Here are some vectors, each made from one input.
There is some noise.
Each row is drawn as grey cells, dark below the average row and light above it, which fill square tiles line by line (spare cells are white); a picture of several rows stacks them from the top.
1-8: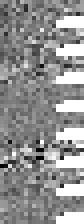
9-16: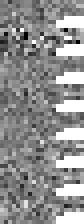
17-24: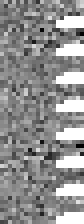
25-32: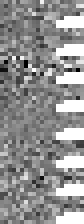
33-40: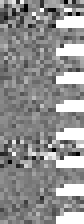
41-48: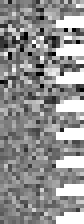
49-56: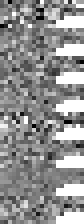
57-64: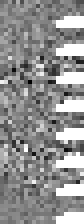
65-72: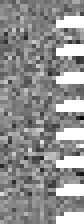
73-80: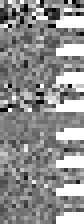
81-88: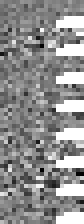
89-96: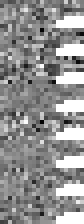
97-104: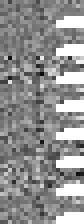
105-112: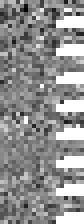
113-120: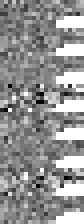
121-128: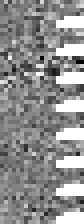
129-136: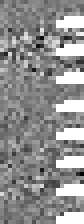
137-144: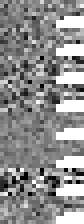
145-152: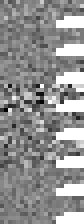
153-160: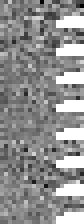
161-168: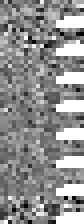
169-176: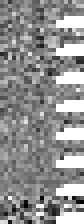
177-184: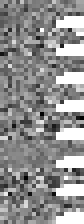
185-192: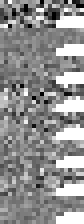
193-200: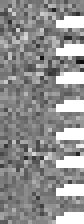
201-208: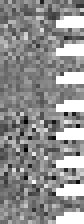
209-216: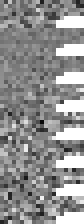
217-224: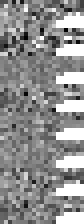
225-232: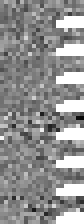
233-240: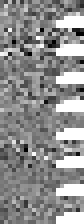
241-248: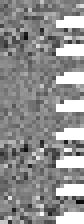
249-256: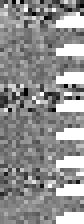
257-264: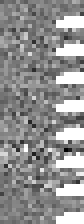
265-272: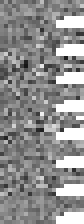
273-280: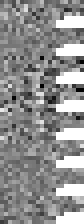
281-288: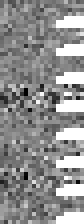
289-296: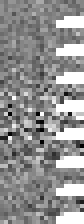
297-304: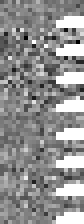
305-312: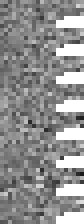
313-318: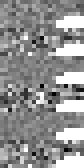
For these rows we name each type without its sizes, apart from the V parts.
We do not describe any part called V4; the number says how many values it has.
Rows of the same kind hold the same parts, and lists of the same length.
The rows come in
3 kinds.
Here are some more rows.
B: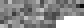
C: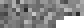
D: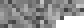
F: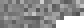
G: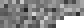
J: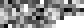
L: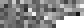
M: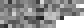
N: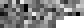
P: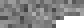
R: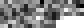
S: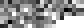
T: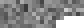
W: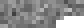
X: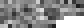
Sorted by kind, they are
B, D, F, G, J, W, X
C, L, M, N, P, R, T
S

